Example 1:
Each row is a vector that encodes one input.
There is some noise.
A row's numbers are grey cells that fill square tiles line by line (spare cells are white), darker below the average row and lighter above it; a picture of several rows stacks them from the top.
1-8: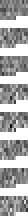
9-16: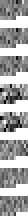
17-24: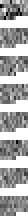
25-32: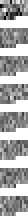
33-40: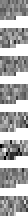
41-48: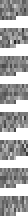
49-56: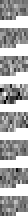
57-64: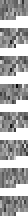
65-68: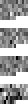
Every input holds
either a fixed value, or a node of a 9-node tree.
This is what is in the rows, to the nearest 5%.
About 10% of them hold a fixed value. The rest hold a node of a 9-node tree.
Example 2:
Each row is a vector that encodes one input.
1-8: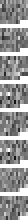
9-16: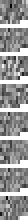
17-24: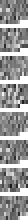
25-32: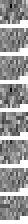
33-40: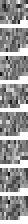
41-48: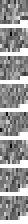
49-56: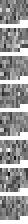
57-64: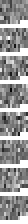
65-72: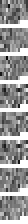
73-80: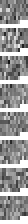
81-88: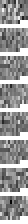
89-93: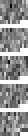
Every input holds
a node of an 18-node tree.
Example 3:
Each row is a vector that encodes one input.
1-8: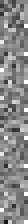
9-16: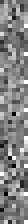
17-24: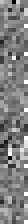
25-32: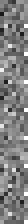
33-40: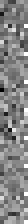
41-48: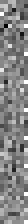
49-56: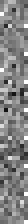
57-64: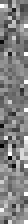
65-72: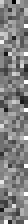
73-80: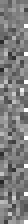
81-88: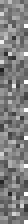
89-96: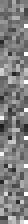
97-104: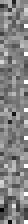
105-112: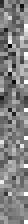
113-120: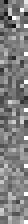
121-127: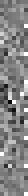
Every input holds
either a fixed value, or three true/false values.
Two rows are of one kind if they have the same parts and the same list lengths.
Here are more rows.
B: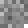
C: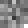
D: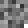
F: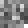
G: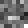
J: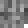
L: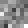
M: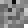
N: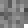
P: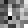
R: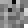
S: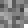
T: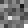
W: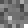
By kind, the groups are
B, C, D, F, G, J, L, M, N, R, S, T, W
P

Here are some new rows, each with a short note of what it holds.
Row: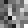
a fixed value
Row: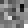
three true/false values
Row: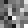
a fixed value
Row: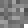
three true/false values
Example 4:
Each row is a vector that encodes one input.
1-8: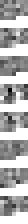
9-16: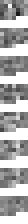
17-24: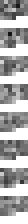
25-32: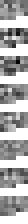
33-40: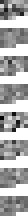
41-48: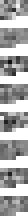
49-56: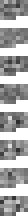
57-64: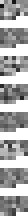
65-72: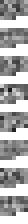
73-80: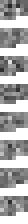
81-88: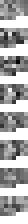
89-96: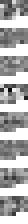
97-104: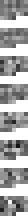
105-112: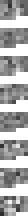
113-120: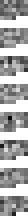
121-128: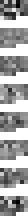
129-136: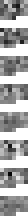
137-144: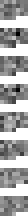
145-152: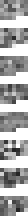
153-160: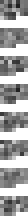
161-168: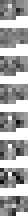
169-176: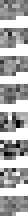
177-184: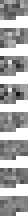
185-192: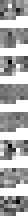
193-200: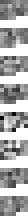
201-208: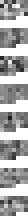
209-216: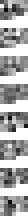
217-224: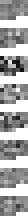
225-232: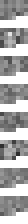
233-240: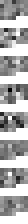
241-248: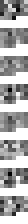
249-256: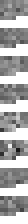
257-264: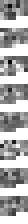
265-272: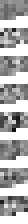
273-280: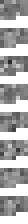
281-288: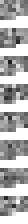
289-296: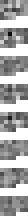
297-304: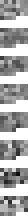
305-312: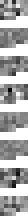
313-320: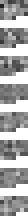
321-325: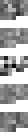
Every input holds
four true/false values.
